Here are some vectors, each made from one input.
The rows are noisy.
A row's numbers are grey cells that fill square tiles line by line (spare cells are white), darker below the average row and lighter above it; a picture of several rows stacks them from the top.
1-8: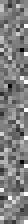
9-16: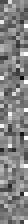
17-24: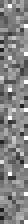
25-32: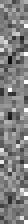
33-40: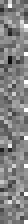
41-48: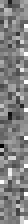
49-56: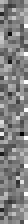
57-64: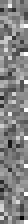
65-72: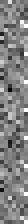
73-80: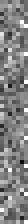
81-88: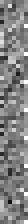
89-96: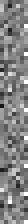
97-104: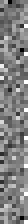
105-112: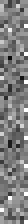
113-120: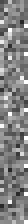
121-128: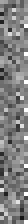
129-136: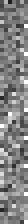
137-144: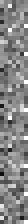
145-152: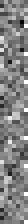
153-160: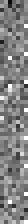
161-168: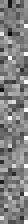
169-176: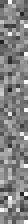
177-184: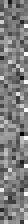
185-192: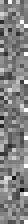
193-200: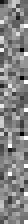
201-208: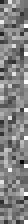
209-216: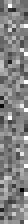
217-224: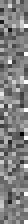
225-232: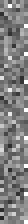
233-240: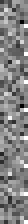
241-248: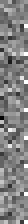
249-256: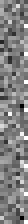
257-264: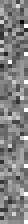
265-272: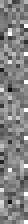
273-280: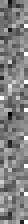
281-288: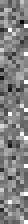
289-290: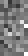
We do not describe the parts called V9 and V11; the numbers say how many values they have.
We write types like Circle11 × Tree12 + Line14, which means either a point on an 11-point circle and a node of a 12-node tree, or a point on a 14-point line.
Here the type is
Line7 × (Line7 + V11) × V9.
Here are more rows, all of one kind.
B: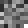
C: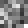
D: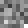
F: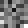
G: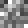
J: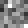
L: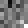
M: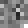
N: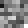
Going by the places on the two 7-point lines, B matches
C, G and J.
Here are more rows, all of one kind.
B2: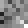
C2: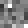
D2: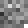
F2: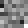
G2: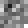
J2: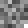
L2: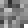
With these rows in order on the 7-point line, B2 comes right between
G2 and L2.
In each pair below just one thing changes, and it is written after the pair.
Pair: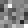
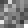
the value of V9
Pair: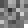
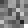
the place on the 7-point line
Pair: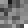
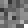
the value of V11
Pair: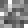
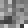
the place on the 7-point line
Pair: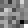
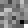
the value of V11
